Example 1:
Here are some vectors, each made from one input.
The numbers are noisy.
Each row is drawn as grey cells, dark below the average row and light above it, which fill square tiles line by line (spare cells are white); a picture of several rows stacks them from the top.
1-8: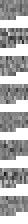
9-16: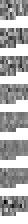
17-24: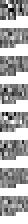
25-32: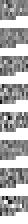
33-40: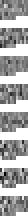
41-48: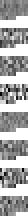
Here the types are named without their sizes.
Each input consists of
a point on a line.
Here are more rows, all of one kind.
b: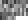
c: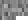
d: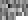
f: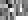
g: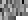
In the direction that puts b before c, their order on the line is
f, b, d, c, g.
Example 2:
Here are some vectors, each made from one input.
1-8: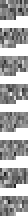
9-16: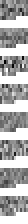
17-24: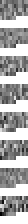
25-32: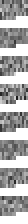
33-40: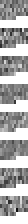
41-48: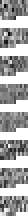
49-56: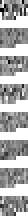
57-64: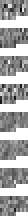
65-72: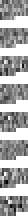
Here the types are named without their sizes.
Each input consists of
a point on a circle.
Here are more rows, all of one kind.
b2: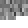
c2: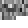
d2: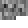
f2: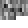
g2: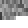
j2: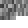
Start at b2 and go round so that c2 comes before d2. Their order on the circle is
b2, g2, j2, c2, d2, f2.
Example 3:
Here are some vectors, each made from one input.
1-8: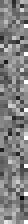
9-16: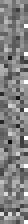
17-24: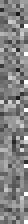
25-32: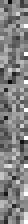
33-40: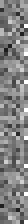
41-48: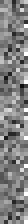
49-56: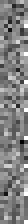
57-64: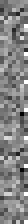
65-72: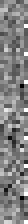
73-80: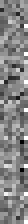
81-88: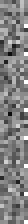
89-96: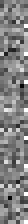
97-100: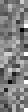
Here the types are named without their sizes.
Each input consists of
a node of a tree.
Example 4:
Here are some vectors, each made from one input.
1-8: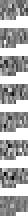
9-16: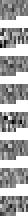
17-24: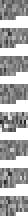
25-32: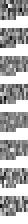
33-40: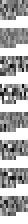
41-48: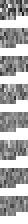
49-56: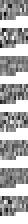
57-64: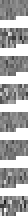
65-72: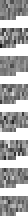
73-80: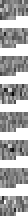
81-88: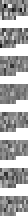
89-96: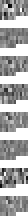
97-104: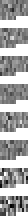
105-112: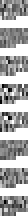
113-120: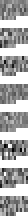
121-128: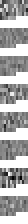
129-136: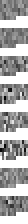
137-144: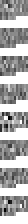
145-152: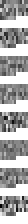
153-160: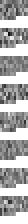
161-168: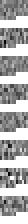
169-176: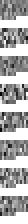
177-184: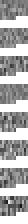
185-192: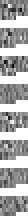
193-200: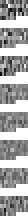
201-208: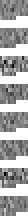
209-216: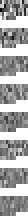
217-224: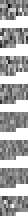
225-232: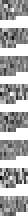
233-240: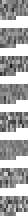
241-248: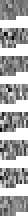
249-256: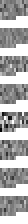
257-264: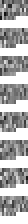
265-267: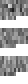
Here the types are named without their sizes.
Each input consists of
either a fixed value, or three true/false values.
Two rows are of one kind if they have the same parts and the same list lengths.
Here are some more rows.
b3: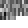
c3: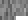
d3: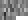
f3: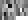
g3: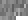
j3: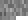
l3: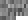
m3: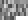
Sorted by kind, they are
b3, c3, d3, f3, g3, j3, l3
m3

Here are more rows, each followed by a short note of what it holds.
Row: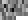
three true/false values
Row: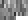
a fixed value
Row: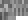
three true/false values
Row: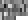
three true/false values
